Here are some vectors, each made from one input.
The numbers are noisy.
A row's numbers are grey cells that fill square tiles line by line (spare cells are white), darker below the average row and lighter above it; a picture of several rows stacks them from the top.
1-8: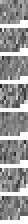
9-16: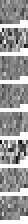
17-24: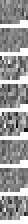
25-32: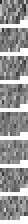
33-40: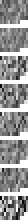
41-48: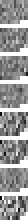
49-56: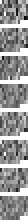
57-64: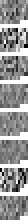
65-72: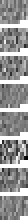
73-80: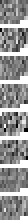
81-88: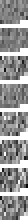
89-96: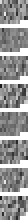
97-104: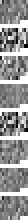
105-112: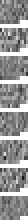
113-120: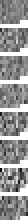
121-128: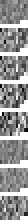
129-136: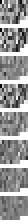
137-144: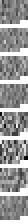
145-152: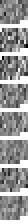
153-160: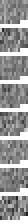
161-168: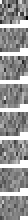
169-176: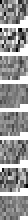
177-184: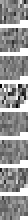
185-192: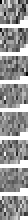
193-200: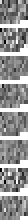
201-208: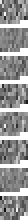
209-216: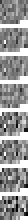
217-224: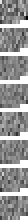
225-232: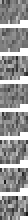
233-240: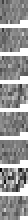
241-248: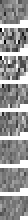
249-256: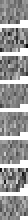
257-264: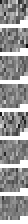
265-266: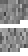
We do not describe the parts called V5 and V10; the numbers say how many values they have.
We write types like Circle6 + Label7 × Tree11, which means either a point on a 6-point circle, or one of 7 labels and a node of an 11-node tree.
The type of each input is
(Circle9 + V5) × Line6 + V10.
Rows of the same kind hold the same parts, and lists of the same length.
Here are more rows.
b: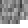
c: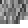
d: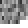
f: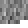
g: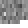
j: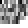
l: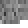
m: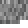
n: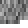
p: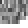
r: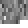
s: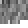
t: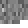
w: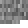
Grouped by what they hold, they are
b, d, f, g, j, p
c, m, n, w
l, r, s, t

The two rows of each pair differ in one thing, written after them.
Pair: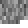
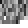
the place on the 9-point circle
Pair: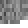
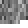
the place on the 9-point circle
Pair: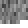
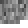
the place on the 6-point line
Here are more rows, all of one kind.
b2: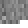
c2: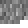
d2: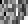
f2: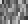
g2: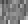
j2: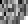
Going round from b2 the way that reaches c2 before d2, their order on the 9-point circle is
b2, c2, d2, f2, g2, j2.
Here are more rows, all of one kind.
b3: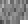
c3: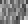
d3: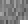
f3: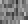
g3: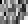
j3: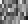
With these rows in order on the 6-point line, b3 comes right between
d3 and f3.
